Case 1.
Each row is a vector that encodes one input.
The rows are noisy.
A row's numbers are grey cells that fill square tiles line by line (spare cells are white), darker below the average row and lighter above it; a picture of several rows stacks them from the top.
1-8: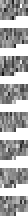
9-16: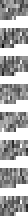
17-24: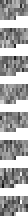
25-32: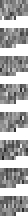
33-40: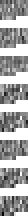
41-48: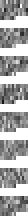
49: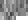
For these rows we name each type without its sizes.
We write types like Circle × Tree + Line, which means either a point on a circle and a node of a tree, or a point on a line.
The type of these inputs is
(Circle + Unit) × Line.
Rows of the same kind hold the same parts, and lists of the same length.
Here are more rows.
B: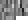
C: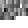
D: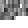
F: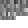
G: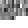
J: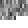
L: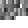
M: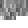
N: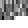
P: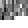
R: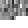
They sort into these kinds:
B, F, J, M
C, D, G, L, N, P, R

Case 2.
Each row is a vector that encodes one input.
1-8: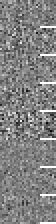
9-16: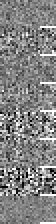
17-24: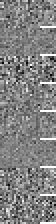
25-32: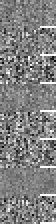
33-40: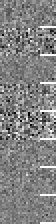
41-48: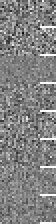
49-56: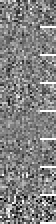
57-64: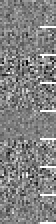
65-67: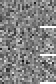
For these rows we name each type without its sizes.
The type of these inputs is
(Bool × Bool × Bool + Unit) × Label.
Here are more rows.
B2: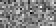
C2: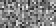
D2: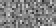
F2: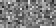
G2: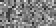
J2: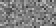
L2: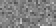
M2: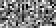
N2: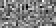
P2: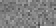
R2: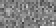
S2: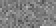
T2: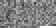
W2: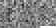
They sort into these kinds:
B2, C2, G2, J2, M2, N2, P2, R2, S2, T2
D2, F2, L2, W2

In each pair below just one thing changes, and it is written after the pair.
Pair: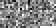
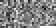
the label
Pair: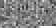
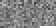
the label
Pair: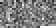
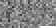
one of the three true/false values
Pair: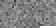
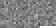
one of the three true/false values
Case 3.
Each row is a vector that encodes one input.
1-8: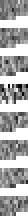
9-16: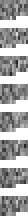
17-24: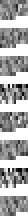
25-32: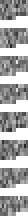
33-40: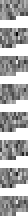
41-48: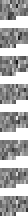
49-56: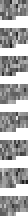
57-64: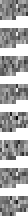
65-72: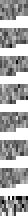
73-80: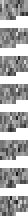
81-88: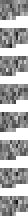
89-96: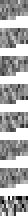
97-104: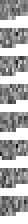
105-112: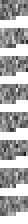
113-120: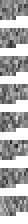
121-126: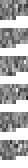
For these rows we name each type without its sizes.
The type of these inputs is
List(Circle).
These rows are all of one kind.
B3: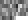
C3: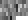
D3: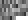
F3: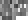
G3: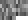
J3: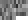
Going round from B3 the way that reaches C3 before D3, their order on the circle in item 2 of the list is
B3, C3, F3, G3, J3, D3.
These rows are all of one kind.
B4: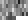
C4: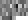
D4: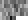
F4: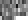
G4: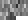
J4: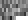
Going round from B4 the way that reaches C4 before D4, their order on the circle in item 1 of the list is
B4, G4, J4, F4, C4, D4.
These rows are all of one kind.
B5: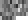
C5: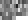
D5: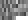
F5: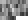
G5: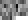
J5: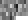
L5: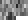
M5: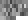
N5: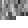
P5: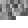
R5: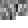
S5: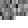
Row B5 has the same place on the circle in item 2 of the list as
J5 and R5.
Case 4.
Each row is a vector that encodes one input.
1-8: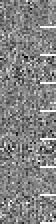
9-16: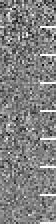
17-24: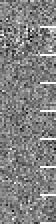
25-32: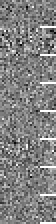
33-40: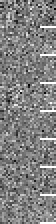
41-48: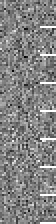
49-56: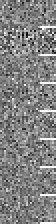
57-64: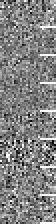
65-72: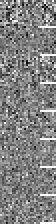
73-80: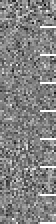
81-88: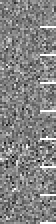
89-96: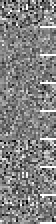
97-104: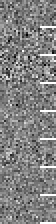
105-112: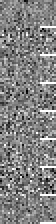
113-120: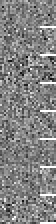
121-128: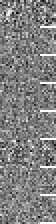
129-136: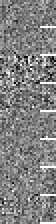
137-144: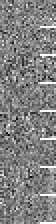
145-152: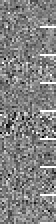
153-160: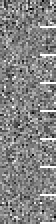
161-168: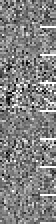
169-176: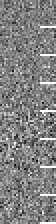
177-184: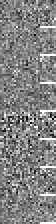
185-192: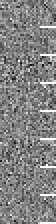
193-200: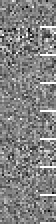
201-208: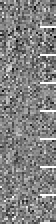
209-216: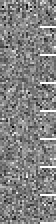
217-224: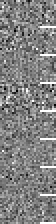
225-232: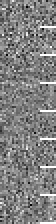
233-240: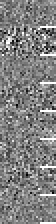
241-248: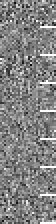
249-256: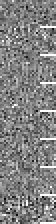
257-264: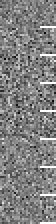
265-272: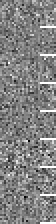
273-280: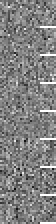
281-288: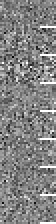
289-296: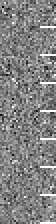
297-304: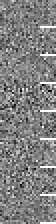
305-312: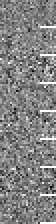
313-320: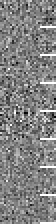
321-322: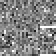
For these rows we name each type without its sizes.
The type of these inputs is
Bool × Bool × Bool + Circle.
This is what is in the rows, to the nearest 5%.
About 65% of them hold a point on a circle. The rest hold three true/false values.
